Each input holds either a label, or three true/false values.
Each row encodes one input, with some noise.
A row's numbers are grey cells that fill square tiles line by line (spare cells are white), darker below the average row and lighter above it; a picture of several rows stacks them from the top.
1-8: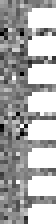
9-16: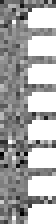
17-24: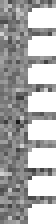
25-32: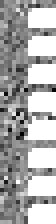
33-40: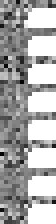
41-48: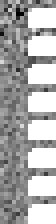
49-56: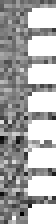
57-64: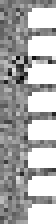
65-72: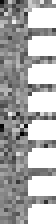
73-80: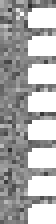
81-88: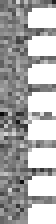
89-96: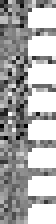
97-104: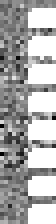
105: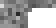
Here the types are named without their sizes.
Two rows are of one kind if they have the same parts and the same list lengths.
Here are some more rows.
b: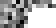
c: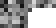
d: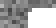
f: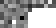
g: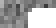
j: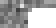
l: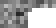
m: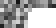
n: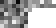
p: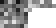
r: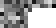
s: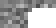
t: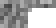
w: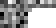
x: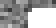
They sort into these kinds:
b, c, f, m, n, p, r, w
d, g, j, l, s, t, x

